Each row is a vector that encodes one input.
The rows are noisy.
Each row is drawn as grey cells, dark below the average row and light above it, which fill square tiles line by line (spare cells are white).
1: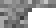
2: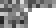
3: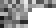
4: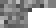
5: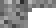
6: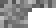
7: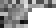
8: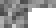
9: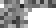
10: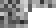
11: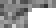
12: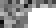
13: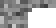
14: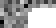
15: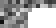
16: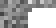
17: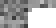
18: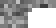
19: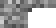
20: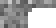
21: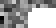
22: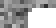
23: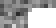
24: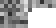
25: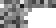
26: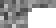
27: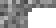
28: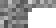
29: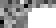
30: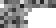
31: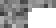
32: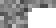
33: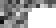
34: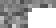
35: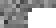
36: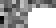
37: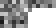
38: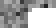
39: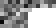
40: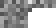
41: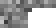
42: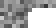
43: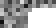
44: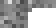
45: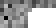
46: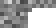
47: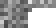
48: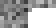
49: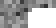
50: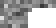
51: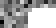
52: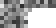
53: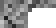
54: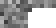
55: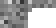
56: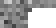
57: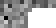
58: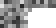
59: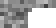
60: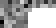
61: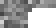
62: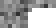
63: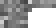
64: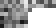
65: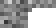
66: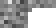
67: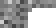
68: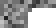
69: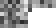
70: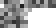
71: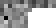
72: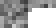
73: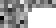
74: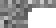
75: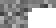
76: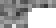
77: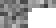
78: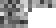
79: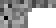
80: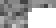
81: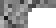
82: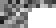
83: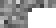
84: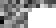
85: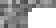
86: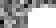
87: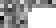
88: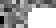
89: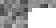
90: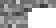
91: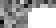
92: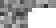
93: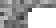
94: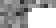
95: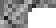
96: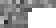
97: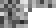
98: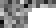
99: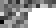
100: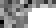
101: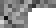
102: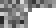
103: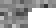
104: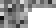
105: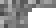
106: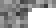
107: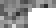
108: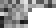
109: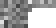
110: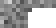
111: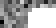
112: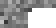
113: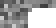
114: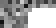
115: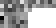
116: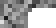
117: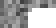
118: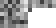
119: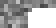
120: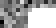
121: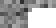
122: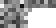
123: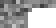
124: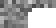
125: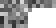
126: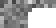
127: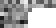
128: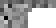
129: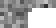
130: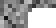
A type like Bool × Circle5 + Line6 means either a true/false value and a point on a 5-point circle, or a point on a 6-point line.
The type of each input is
Bool × (Tree9 + Unit) + Tree8.
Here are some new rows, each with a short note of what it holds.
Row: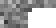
a node of a 9-node tree and a true/false value
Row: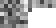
a node of an 8-node tree
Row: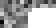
a node of an 8-node tree
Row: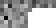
a true/false value
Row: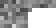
a node of a 9-node tree and a true/false value
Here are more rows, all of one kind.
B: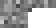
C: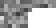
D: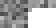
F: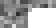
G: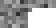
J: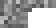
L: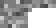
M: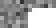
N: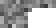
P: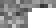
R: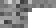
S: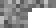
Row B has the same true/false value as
J, R and S.
